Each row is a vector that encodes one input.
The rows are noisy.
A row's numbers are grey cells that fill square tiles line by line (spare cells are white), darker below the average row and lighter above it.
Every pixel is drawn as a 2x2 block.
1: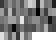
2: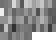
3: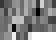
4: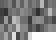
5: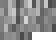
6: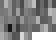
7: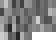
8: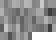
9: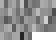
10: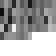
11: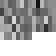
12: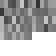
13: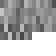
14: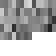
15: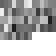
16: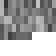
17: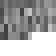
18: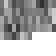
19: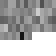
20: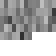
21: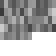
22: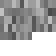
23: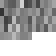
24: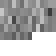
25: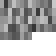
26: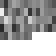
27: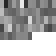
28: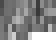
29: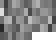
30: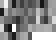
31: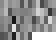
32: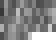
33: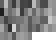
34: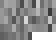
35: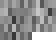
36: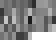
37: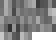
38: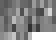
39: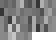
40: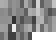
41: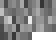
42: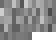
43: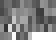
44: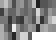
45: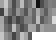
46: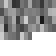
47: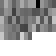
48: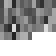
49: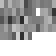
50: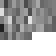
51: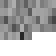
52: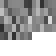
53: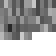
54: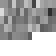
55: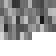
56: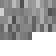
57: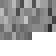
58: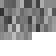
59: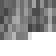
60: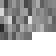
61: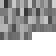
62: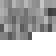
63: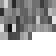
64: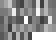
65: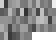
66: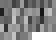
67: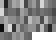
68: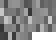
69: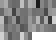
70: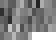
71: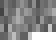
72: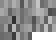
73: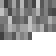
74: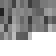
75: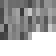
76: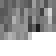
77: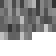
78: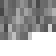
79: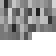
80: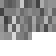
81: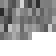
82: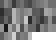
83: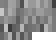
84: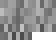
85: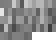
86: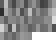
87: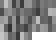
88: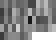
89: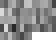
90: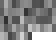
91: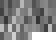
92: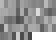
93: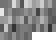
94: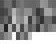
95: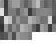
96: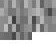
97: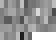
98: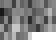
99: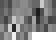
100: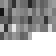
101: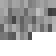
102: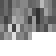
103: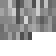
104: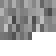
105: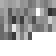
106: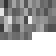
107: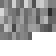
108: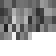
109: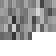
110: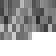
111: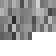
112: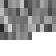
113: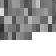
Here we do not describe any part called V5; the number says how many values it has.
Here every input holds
a point on a 6-point line and a value of V5, together with either a point on a 6-point line, or a value of V5.
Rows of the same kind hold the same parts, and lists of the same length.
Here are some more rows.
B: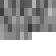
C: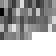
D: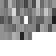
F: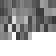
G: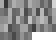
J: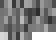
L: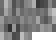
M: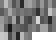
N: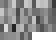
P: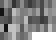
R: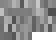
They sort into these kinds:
B, C, F, J, L, M, P
D, G, N, R

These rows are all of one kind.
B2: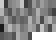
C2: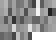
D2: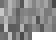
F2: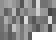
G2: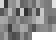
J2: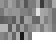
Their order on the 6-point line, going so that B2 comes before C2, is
F2, B2, D2, G2, C2, J2.
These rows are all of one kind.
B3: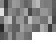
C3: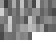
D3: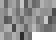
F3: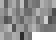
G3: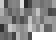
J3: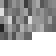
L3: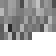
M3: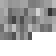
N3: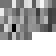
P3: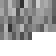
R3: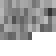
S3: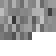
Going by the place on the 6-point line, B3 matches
L3, N3 and P3.
